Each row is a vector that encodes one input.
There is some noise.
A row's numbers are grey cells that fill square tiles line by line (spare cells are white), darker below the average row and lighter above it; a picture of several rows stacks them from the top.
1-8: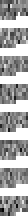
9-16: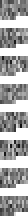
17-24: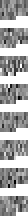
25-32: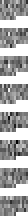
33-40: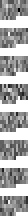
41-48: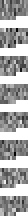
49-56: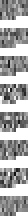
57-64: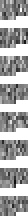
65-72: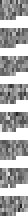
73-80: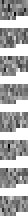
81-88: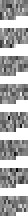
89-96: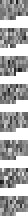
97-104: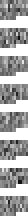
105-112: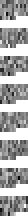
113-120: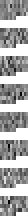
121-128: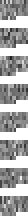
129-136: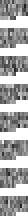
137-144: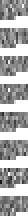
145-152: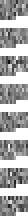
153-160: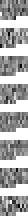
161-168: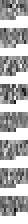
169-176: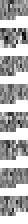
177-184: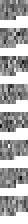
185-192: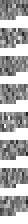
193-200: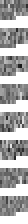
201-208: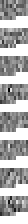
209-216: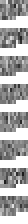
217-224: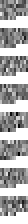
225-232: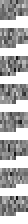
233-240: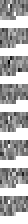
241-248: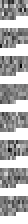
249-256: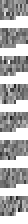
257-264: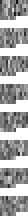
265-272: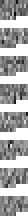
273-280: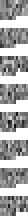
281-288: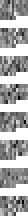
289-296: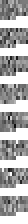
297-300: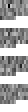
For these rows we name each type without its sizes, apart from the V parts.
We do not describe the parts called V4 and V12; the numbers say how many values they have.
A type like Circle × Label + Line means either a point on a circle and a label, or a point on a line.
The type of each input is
Circle × (Tree × Tree + V4 × V12).
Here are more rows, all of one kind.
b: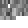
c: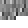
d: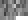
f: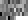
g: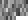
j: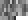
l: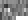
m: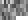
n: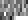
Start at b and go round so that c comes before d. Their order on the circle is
b, n, g, c, d, l, j, f, m.
